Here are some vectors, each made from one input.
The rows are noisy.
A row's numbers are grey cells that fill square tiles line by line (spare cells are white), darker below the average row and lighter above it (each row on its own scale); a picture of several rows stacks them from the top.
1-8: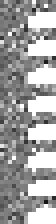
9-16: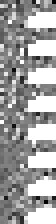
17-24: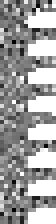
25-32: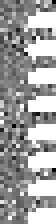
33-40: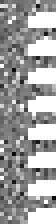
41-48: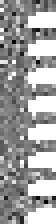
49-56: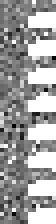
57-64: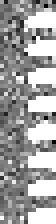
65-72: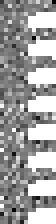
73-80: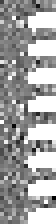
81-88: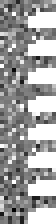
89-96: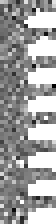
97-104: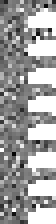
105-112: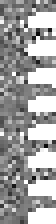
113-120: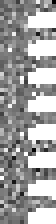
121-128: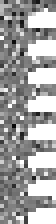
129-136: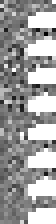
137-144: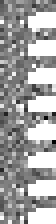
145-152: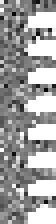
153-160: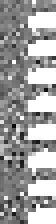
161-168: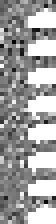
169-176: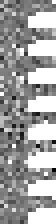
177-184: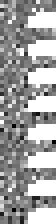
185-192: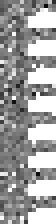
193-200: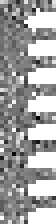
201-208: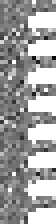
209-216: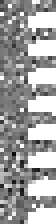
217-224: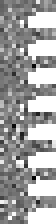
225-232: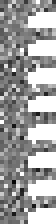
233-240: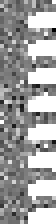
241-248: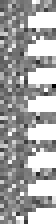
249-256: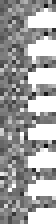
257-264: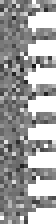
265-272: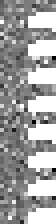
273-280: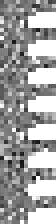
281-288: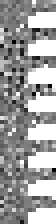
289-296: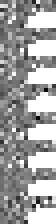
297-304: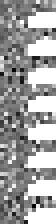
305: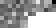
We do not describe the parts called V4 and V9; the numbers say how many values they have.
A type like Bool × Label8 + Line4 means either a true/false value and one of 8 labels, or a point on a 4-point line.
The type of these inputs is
(Bool × Bool × Bool × Bool + Line8) × V9 + Line6 + V4.
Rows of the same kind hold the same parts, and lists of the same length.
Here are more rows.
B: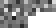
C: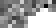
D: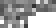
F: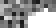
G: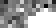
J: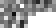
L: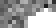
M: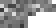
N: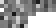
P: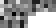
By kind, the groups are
B, M
C, G, L
D
F, J, N, P

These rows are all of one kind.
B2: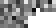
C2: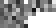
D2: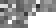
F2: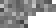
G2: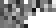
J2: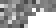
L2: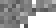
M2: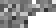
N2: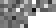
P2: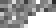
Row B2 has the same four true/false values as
C2 and G2.
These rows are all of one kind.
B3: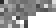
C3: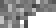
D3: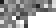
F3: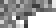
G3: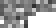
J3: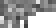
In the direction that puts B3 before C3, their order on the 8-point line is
B3, D3, F3, J3, C3, G3.
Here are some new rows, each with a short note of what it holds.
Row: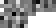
a point on a 6-point line
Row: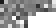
a point on an 8-point line and a value of V9
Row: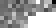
four true/false values and a value of V9
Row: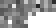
four true/false values and a value of V9
